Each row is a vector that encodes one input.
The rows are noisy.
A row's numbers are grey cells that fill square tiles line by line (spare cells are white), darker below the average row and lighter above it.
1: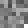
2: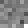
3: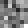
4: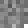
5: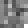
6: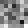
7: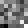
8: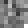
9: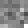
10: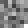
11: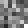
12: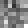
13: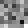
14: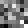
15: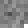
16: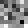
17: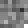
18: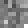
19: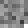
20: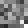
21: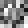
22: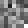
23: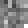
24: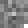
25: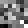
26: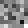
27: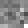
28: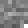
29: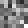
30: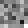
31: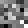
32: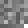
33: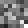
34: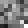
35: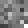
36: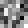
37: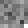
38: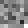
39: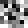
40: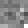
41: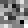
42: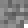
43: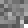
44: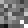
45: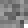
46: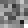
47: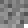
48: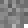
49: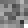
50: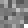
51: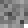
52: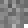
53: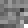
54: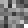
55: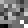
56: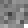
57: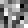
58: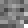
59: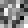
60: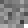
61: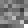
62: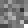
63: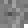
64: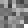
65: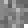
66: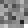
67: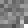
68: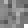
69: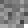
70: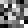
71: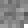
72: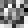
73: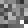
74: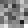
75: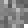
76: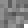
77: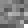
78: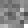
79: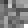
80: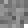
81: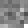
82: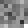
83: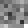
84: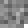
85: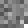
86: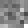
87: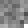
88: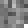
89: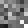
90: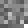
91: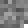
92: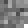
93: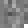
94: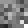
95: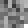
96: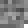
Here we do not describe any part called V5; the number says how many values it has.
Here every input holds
a list of up to two items, each a true/false value and a value of V5.
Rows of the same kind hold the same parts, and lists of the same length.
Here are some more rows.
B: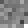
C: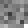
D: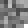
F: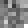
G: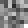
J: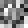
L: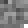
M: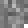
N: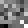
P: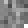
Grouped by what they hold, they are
B, C, M, P
D, F, G, L, N
J

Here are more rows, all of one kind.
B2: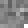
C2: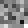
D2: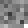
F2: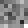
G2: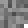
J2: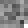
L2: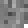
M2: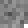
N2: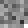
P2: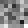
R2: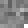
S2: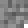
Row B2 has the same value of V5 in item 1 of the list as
P2 and R2.
